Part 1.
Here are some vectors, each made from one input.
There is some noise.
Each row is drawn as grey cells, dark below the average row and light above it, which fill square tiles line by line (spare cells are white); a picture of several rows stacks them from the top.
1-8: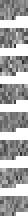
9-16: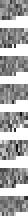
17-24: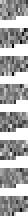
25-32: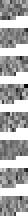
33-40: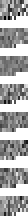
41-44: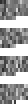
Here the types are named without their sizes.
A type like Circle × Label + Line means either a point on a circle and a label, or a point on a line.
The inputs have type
List(Line).
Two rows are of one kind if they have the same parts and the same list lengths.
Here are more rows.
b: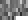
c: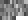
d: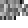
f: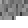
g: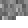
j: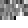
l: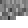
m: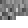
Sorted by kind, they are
b, f, g
c, d, j
l, m

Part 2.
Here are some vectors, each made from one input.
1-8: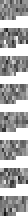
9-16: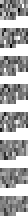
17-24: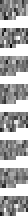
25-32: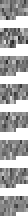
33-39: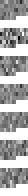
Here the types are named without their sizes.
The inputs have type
Bool × Bool × Bool + Line.
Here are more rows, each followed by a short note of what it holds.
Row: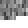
three true/false values
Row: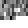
a point on a line
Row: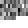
a point on a line
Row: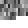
a point on a line
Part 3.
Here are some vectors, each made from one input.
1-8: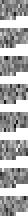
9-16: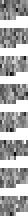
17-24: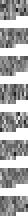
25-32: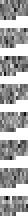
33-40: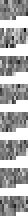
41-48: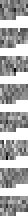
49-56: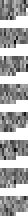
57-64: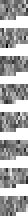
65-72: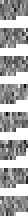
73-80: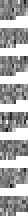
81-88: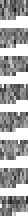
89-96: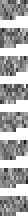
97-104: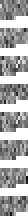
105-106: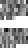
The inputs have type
Line10 + Line14.
